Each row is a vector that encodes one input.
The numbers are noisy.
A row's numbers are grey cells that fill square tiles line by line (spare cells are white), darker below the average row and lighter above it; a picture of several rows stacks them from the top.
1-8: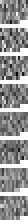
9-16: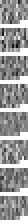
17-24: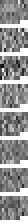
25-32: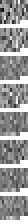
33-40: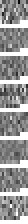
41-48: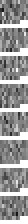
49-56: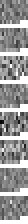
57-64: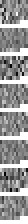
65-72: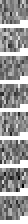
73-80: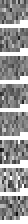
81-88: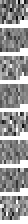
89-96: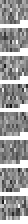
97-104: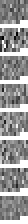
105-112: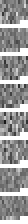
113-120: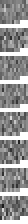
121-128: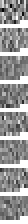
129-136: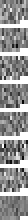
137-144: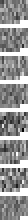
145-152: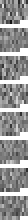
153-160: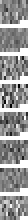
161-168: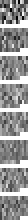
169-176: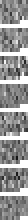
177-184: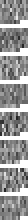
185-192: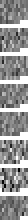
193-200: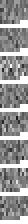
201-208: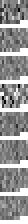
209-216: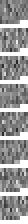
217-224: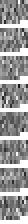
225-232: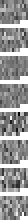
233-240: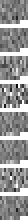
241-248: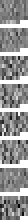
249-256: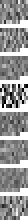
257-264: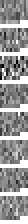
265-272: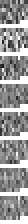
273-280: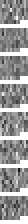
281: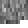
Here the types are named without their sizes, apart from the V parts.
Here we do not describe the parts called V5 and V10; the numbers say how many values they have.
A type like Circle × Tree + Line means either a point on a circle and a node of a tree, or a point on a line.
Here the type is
Circle × V5 + (Tree + Unit) × V10.
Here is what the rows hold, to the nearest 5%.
About 30% of them hold a point on a circle and a value of V5. The rest hold a value of V10, together with either a fixed value, or a node of a tree.
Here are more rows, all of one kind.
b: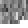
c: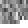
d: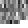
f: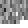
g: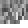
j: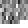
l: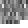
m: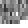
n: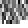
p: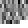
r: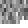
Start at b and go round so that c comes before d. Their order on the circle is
b, c, d, j, p, l, n, r, f, m, g.
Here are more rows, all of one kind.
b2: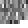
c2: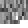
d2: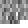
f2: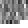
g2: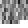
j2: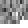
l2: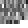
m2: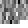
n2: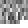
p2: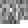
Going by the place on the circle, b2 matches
d2 and n2.
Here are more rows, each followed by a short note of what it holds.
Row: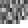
a node of a tree and a value of V10
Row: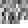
a point on a circle and a value of V5
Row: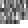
a point on a circle and a value of V5
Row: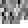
a point on a circle and a value of V5
